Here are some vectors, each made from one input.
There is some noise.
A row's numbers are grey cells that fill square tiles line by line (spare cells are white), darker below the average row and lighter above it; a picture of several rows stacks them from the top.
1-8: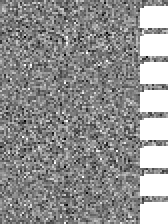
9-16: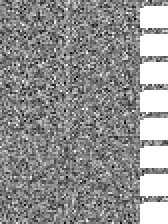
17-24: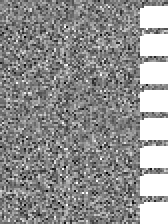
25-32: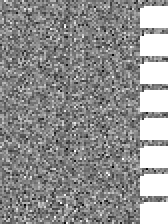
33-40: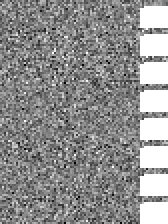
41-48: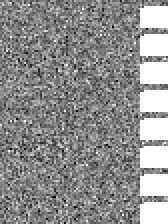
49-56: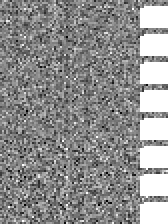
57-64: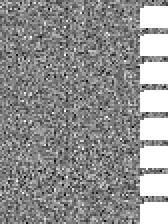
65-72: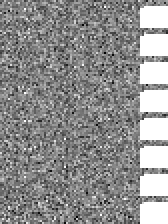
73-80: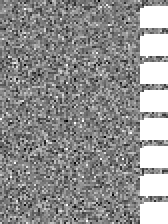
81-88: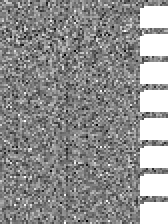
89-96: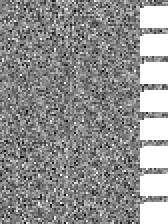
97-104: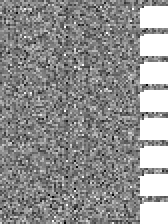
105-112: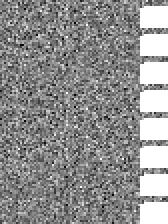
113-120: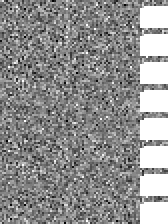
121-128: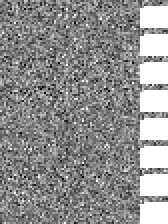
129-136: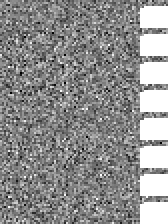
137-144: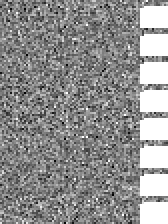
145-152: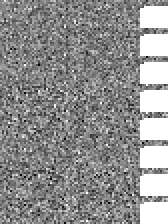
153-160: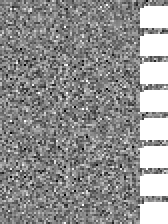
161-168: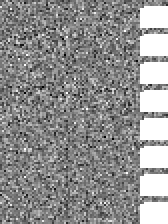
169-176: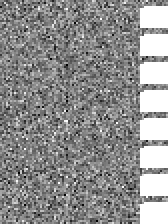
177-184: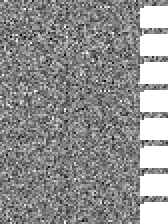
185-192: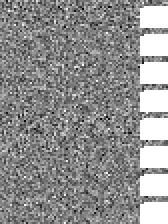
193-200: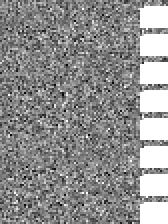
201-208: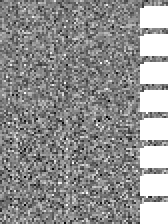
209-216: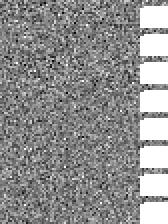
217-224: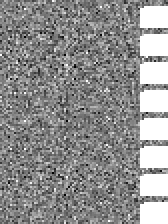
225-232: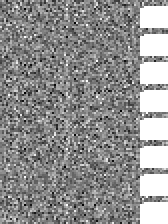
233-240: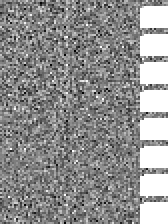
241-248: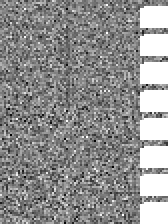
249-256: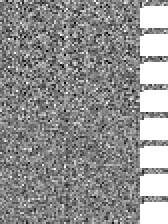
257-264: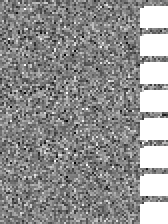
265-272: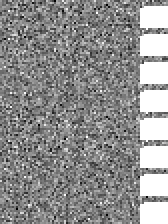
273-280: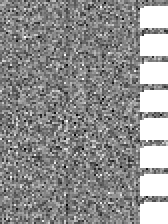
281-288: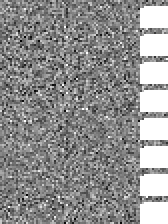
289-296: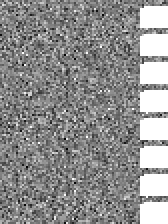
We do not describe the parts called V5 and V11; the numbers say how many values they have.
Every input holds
either two labels (each one of 6), or a point on a 6-point line, a value of V5 and a value of V11.
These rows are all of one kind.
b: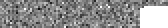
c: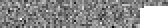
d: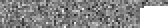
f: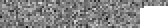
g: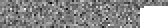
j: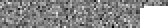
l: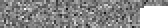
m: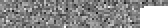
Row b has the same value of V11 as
c and j.
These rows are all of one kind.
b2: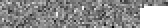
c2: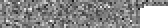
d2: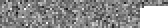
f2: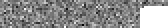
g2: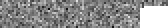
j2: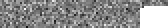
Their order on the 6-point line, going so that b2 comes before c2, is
b2, g2, d2, j2, f2, c2.
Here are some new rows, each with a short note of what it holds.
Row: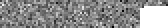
a point on a 6-point line, a value of V5 and a value of V11
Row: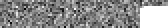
two labels (each one of 6)
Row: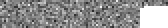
a point on a 6-point line, a value of V5 and a value of V11
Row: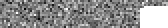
two labels (each one of 6)
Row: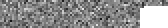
a point on a 6-point line, a value of V5 and a value of V11
